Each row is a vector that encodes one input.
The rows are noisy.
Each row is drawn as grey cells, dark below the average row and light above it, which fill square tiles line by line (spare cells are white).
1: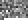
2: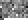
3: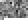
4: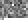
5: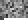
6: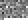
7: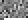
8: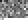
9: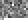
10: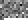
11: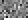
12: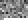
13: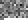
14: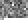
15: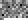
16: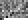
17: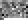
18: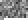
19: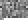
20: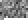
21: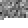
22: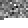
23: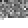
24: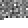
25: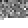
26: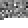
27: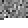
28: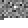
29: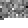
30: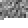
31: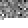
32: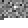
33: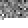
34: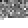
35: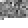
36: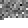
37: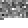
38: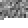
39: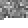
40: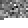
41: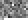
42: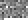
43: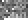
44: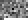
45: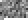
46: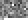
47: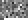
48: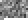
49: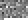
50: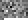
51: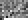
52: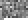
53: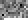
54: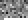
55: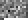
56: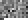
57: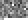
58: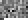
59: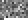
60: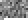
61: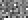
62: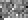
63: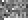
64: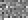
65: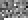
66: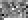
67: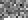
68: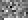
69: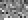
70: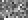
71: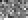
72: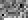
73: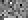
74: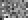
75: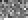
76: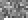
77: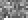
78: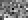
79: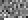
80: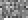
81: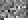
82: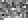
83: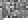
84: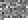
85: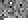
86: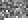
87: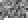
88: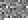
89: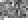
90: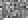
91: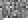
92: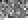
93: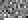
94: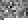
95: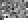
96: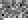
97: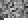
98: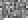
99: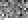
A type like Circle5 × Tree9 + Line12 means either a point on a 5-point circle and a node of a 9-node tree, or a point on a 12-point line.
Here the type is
Line4 × Line6 + Line9.
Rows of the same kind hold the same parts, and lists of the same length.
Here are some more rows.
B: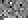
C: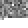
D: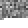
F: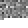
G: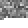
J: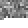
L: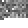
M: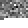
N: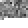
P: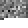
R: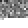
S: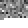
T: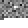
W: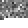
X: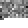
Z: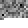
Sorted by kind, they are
B, L, M, P, T, W, X, Z
C, D, F, G, J, N, R, S

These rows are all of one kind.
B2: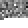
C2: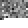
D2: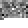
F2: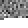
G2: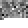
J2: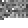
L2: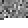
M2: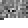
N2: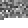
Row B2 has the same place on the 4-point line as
D2, G2 and M2.
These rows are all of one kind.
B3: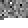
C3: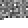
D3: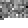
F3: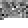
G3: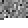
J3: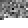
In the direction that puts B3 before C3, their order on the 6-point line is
F3, D3, B3, G3, J3, C3.
